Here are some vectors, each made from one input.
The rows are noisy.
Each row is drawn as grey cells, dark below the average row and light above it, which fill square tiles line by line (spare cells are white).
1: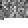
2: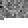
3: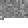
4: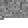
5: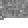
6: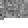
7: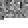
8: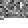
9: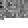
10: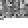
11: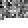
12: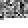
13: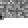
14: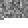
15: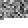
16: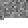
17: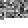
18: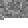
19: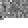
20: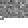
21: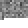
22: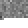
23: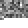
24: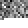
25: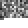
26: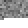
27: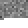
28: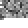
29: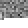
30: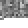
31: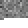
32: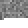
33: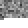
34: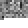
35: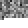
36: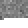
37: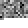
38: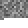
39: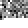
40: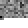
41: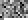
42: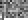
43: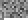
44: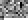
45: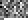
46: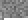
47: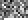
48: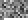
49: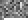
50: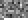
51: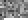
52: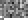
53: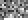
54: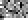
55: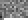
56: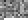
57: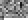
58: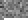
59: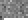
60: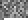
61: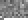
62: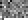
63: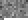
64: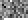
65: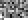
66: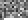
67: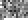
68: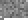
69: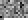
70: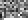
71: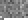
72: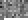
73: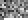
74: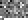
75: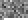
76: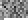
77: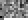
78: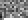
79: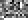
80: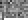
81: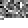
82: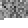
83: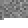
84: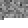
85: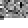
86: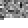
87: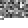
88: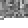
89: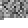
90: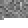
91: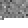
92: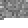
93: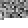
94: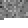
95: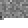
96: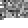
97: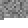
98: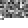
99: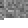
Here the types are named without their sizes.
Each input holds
a point on a circle and a true/false value.
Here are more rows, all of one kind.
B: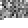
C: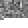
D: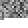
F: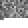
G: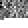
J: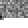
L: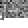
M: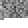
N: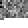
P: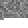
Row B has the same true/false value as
D, L and M.
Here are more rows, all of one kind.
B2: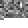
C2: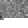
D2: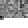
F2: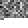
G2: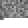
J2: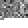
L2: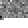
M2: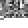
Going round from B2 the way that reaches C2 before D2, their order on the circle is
B2, C2, D2, G2, M2, F2, L2, J2.
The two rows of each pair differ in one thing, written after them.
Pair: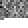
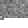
the true/false value
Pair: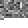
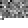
the true/false value
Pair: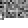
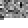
the place on the circle
